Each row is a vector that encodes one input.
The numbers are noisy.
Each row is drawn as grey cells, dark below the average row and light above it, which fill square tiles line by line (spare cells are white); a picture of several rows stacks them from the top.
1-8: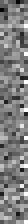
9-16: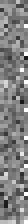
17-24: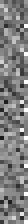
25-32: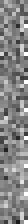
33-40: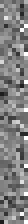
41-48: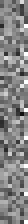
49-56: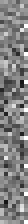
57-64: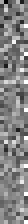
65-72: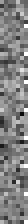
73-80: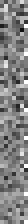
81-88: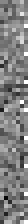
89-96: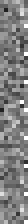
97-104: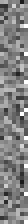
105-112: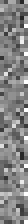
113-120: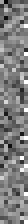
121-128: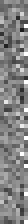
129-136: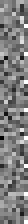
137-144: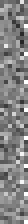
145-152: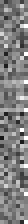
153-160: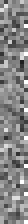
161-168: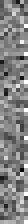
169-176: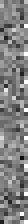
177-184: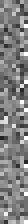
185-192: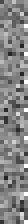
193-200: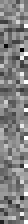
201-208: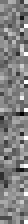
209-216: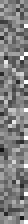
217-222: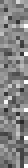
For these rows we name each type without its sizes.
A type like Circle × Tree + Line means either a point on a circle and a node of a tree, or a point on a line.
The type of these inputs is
Bool × Line + (Circle + Unit) × Tree.
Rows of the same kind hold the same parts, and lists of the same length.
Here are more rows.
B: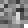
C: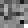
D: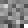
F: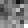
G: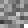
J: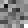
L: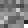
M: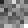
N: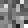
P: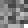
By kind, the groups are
B, D, G, J
C, F, N
L, M, P

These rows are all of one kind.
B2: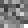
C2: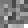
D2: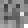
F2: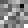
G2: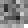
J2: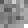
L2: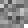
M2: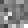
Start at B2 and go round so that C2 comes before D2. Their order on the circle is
B2, G2, C2, M2, J2, F2, D2, L2.
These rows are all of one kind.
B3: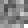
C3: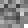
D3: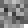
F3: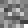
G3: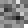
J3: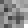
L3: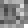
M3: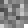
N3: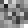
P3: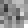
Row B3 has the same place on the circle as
D3, F3, G3 and L3.
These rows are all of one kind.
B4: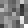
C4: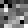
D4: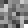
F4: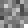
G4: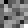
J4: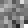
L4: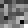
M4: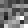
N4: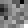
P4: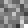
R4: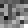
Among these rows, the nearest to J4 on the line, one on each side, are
D4 and L4.
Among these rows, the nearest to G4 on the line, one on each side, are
C4 and D4.
